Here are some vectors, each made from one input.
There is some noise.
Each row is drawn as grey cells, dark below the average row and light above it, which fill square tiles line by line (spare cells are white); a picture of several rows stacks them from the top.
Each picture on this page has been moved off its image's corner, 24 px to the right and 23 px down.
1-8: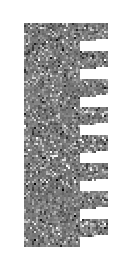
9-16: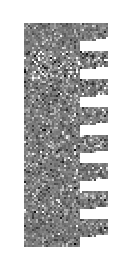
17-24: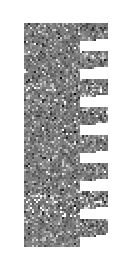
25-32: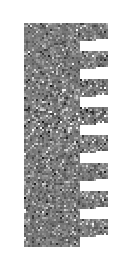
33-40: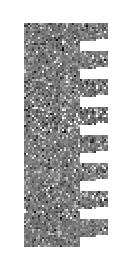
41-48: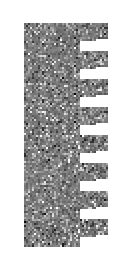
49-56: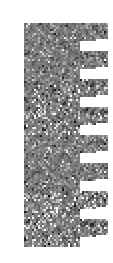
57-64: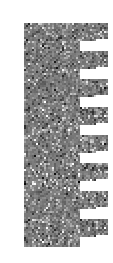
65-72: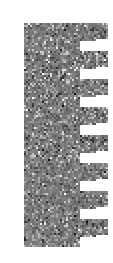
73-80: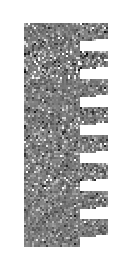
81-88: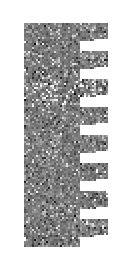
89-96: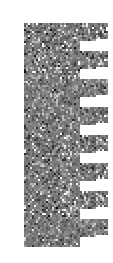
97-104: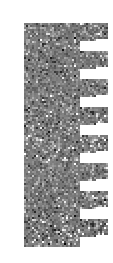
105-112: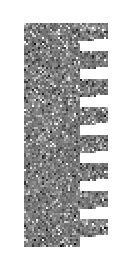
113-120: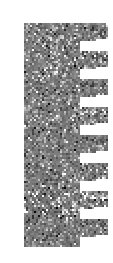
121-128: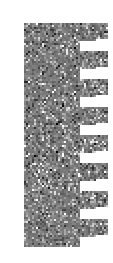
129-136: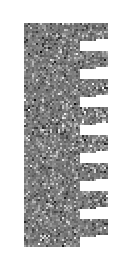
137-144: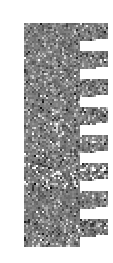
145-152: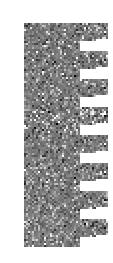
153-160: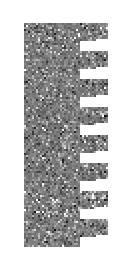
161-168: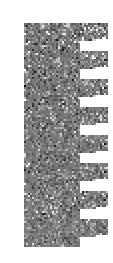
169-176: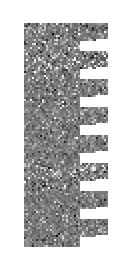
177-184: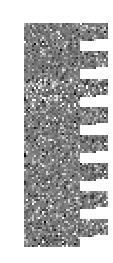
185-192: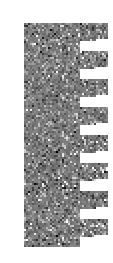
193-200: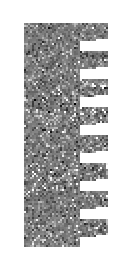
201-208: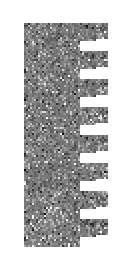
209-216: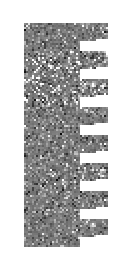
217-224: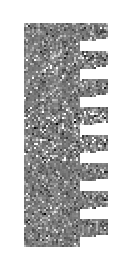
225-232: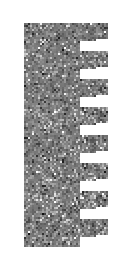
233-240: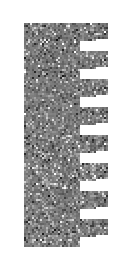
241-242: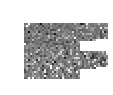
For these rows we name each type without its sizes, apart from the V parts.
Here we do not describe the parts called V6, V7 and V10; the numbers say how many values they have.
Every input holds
a true/false value, a value of V6 and a value of V7, together with either a label and a point on a line, or a value of V10.
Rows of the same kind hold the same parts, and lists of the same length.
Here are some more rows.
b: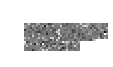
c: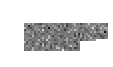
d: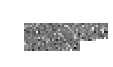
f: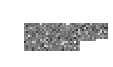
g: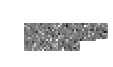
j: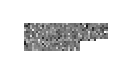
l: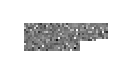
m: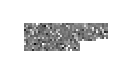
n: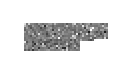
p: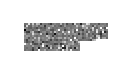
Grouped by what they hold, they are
b, c, d, g, l, m, n, p
f, j

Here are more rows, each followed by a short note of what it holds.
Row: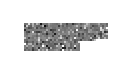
a label, a point on a line, a true/false value, a value of V6 and a value of V7
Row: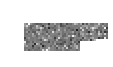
a label, a point on a line, a true/false value, a value of V6 and a value of V7
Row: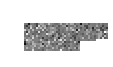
a true/false value, a value of V6, a value of V7 and a value of V10
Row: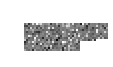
a true/false value, a value of V6, a value of V7 and a value of V10
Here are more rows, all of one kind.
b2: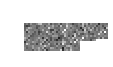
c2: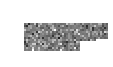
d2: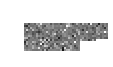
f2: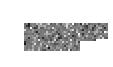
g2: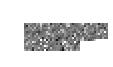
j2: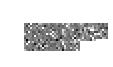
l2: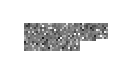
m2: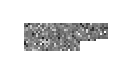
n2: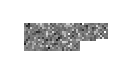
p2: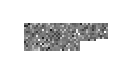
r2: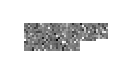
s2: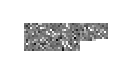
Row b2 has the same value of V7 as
c2, d2, p2 and s2.
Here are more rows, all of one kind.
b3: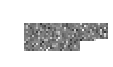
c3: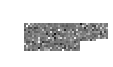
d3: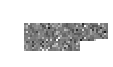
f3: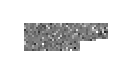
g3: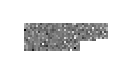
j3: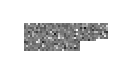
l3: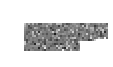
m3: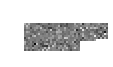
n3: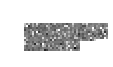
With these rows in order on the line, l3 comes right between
m3 and n3.
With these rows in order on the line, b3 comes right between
f3 and j3.
